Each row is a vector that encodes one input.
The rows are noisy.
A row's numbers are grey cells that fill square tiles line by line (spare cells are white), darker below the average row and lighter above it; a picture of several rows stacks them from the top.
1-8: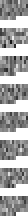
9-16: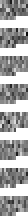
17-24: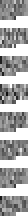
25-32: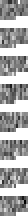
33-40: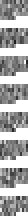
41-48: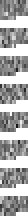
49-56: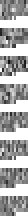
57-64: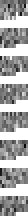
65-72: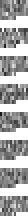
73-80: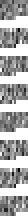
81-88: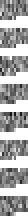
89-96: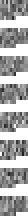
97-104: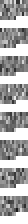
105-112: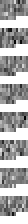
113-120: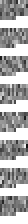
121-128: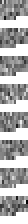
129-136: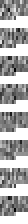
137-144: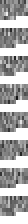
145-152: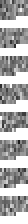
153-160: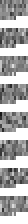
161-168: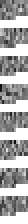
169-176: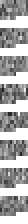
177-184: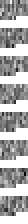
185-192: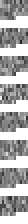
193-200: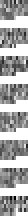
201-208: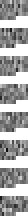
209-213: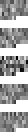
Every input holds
either a point on an 8-point circle and a true/false value, or a point on a 9-point circle.
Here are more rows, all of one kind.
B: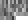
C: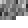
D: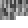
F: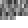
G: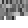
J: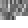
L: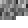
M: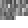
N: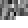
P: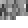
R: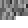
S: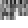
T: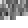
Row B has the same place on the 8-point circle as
P and R.
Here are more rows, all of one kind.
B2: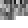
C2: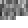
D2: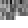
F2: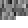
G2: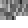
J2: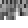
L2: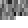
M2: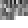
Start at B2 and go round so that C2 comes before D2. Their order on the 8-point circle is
B2, J2, C2, L2, F2, M2, D2, G2.
